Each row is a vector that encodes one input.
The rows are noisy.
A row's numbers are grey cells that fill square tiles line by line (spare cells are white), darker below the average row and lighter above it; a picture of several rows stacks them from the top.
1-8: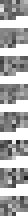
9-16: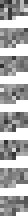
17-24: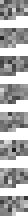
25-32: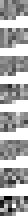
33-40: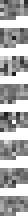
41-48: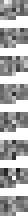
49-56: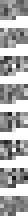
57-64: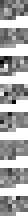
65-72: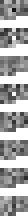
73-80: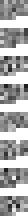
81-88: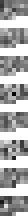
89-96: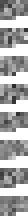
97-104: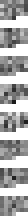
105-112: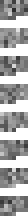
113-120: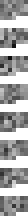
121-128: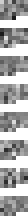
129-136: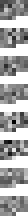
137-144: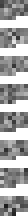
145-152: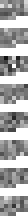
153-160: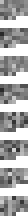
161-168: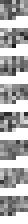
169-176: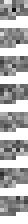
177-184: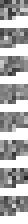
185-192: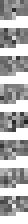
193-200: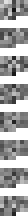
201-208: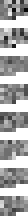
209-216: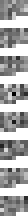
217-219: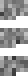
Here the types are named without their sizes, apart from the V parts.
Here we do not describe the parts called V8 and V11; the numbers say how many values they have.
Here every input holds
a value of V11, together with either a label, or a true/false value and a value of V8.
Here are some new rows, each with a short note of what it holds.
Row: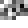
a label and a value of V11
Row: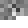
a label and a value of V11
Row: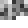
a label and a value of V11
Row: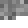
a true/false value, a value of V8 and a value of V11
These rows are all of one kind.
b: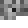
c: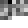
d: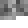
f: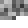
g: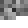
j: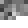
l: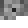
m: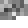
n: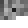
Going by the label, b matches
d, f and g.
